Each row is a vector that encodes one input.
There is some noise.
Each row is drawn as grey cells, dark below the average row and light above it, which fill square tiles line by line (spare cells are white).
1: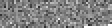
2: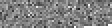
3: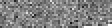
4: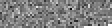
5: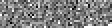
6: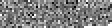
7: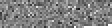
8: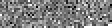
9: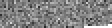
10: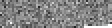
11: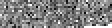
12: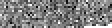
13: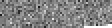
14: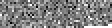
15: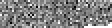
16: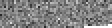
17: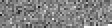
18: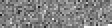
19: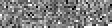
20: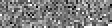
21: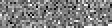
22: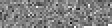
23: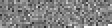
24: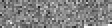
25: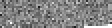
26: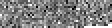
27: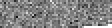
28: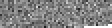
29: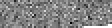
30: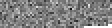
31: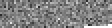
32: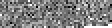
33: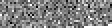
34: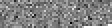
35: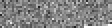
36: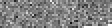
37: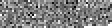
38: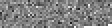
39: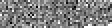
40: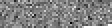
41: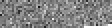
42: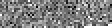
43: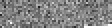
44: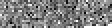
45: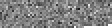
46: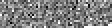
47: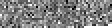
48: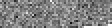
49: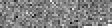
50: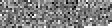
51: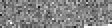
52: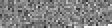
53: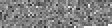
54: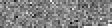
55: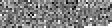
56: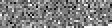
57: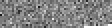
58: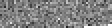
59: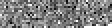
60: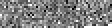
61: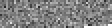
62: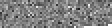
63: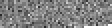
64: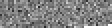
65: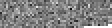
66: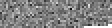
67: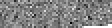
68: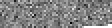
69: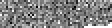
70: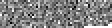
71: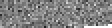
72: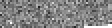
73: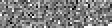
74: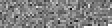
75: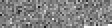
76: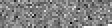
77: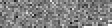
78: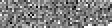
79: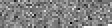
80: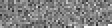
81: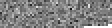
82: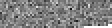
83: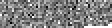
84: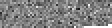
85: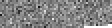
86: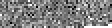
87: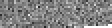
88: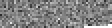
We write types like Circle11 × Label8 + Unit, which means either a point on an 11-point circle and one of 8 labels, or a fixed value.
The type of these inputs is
Bool × Bool × Bool + Line7.
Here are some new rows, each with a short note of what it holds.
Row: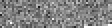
three true/false values
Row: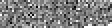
a point on a 7-point line
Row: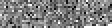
a point on a 7-point line
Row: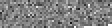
three true/false values
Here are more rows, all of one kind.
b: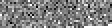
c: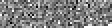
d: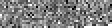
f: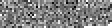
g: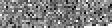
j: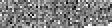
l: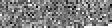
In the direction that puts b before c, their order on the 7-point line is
g, d, l, b, c, j, f.
